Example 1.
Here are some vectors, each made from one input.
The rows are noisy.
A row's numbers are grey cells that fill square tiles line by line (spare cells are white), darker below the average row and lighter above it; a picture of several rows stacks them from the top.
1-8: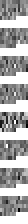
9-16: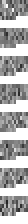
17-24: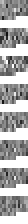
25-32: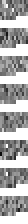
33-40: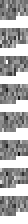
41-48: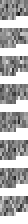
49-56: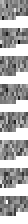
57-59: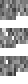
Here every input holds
a point on a 6-point line and a true/false value.
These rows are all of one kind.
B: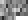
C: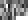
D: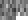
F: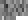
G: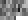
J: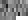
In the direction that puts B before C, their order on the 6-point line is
B, J, F, G, D, C.
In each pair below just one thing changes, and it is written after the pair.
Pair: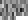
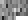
the place on the 6-point line
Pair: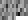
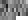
the true/false value
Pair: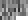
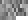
the true/false value
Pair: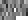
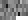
the place on the 6-point line
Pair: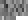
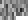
the true/false value
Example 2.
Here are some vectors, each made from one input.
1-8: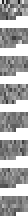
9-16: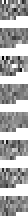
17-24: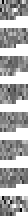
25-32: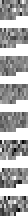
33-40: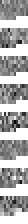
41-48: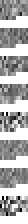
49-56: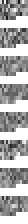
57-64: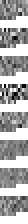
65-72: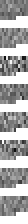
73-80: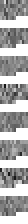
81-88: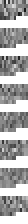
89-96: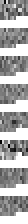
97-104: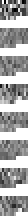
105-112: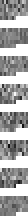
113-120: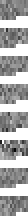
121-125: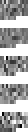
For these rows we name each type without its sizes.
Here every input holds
either a node of a tree, or three true/false values.
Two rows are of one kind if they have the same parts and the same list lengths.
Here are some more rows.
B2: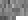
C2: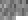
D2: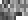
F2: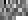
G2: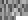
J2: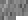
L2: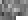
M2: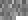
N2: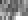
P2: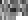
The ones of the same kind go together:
B2, D2, G2, P2
C2, F2, J2, L2, M2, N2

